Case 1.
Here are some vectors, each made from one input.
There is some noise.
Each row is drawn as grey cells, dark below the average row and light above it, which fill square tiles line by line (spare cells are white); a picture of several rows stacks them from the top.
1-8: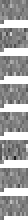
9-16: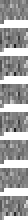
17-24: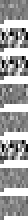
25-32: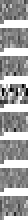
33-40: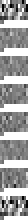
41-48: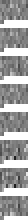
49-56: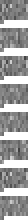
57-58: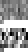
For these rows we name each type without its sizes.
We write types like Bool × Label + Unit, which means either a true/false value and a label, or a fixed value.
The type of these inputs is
Circle + Unit.
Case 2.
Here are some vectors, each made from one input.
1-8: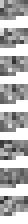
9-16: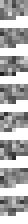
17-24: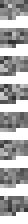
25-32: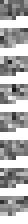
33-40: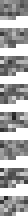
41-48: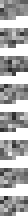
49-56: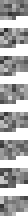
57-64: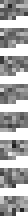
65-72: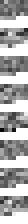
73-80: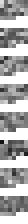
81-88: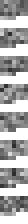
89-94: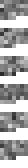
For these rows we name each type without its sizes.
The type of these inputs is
Line.
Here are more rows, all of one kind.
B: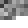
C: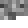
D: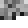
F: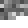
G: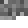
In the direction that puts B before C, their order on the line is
B, C, G, F, D.
